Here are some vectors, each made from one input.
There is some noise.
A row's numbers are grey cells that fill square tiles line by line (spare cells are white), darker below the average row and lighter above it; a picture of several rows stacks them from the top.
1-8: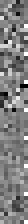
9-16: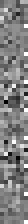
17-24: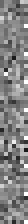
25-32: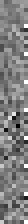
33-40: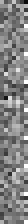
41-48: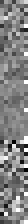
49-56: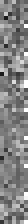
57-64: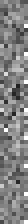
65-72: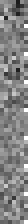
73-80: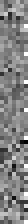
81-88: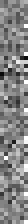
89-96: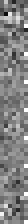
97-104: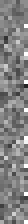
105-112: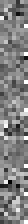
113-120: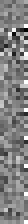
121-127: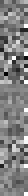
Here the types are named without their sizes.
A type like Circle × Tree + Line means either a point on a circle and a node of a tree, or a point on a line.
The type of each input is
(Bool × Bool × Bool + Unit) × List(Line).
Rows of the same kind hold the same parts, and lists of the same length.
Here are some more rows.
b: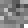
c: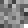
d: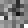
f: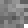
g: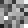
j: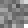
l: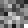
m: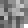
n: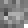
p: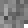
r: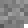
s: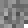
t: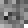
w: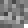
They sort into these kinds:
b, d, j
c
f, w
g, l, m, n, r
p, t
s

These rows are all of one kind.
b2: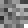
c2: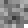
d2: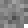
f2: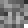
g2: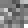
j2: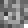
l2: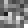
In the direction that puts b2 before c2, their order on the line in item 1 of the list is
g2, b2, c2, l2, f2, d2, j2.
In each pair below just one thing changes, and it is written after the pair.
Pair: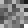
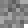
the place on the line in item 2 of the list
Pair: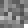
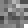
the place on the line in item 1 of the list
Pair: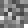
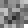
the place on the line in item 1 of the list
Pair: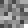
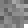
one of the three true/false values
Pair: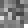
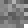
the place on the line in item 2 of the list
